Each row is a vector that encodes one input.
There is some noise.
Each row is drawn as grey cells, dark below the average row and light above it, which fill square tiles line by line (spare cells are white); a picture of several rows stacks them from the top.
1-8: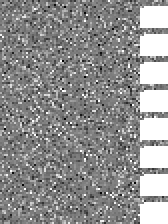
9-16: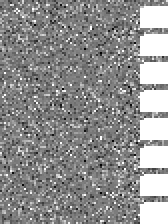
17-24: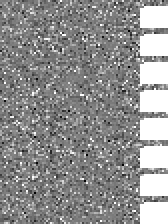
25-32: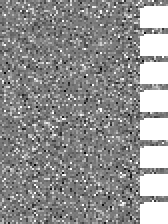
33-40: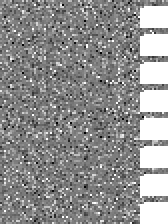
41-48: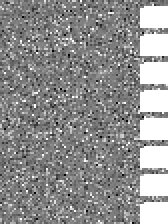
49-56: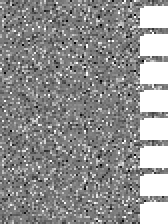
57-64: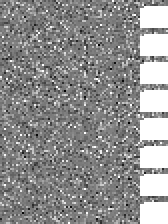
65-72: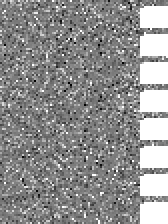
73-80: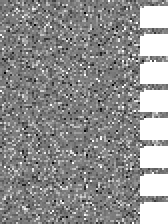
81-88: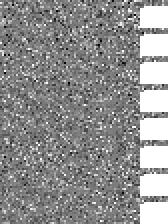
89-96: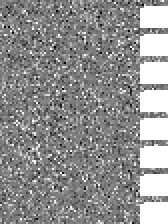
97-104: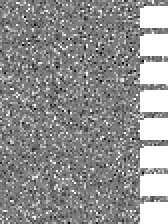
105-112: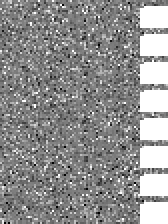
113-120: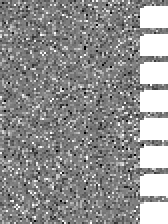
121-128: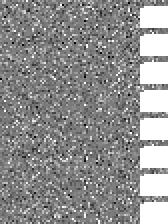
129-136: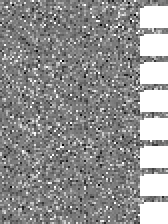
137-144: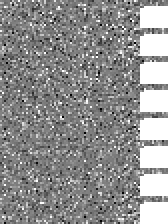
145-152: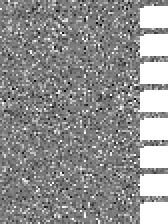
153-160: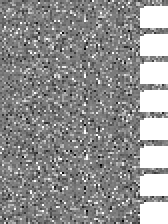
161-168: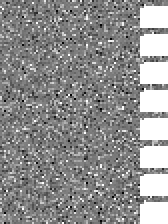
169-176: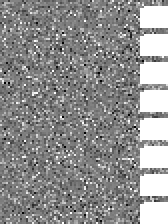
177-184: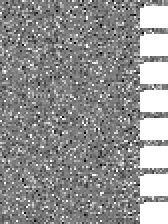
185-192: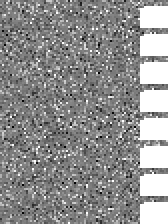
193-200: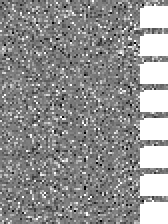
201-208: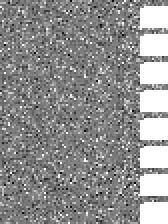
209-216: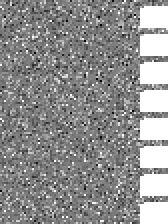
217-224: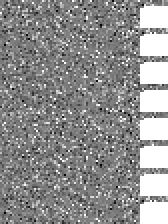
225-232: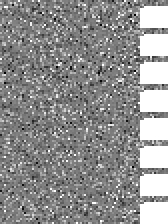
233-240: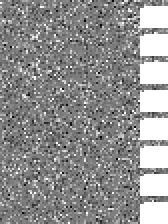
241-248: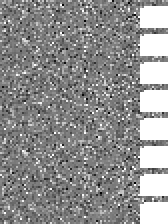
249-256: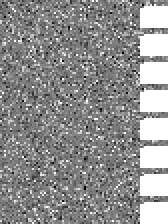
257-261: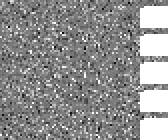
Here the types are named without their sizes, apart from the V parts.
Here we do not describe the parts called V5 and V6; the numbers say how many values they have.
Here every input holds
a true/false value and a value of V6, together with either a point on a line, or a value of V5.
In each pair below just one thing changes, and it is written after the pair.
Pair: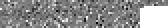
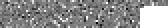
the value of V6
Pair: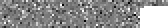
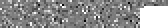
the true/false value
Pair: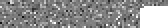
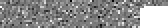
the true/false value
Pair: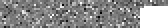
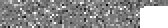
the true/false value
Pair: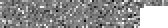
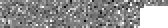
the value of V6
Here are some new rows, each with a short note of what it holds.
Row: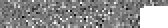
a true/false value, a value of V5 and a value of V6
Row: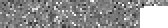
a point on a line, a true/false value and a value of V6
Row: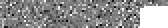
a true/false value, a value of V5 and a value of V6
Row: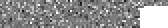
a point on a line, a true/false value and a value of V6
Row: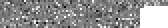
a point on a line, a true/false value and a value of V6
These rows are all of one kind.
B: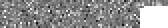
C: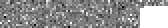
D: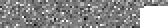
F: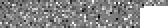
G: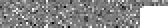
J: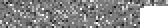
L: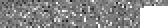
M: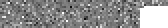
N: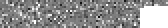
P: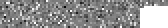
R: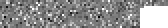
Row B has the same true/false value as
D and M.
